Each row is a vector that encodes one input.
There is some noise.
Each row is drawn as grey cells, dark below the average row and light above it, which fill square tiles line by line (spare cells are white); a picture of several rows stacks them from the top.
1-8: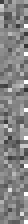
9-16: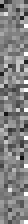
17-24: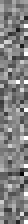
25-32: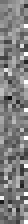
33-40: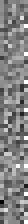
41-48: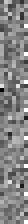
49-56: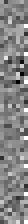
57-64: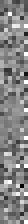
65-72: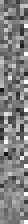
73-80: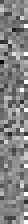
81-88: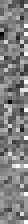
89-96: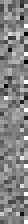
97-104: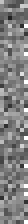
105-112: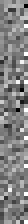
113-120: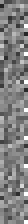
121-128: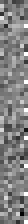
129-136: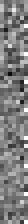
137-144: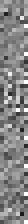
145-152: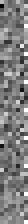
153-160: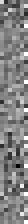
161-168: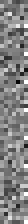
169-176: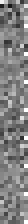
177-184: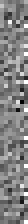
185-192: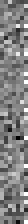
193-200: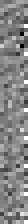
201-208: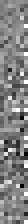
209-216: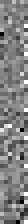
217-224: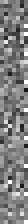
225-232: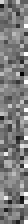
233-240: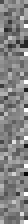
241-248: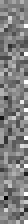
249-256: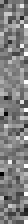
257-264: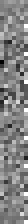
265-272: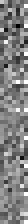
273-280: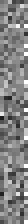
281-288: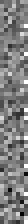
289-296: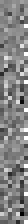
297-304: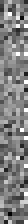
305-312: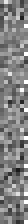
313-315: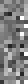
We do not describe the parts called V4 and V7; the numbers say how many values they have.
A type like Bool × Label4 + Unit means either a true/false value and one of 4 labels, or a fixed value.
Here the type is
(Bool × Bool × Bool + V4) × V7 + Tree14.
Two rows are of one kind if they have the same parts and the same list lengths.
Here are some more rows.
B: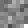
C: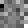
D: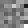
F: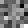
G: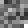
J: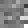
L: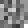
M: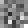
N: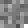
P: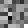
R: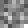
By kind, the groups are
B, D, J, L
C, F, G, P
M, N, R

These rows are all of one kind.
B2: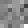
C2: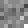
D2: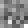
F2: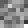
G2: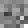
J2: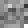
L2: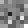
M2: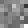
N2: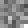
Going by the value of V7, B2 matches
C2, G2 and L2.
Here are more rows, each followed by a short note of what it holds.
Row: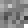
a value of V4 and a value of V7
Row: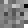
three true/false values and a value of V7
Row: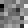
a node of a 14-node tree
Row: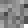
a value of V4 and a value of V7
